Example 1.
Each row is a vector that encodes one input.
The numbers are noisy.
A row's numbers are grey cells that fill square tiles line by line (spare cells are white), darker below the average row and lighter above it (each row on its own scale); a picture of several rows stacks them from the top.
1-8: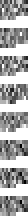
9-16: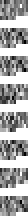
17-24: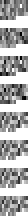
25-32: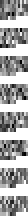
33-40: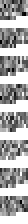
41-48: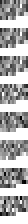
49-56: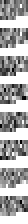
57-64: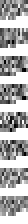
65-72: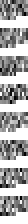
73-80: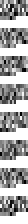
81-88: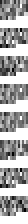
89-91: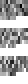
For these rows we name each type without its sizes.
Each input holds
a point on a circle.
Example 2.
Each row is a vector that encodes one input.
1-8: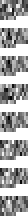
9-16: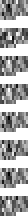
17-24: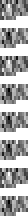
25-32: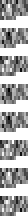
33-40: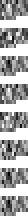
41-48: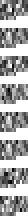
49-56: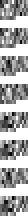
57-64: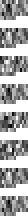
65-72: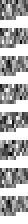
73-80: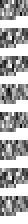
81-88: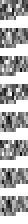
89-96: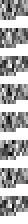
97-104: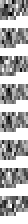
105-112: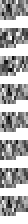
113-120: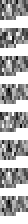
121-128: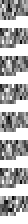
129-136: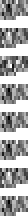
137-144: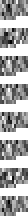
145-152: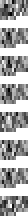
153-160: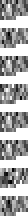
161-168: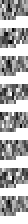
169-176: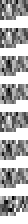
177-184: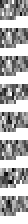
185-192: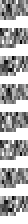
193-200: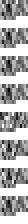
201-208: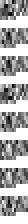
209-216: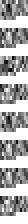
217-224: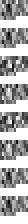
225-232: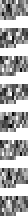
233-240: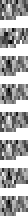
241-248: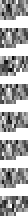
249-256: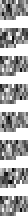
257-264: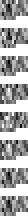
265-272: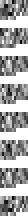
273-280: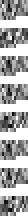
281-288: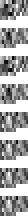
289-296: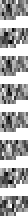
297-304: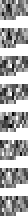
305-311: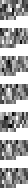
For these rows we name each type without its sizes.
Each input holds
a point on a line.
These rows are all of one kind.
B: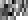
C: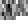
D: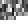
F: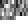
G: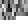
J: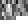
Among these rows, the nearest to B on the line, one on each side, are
C and D.
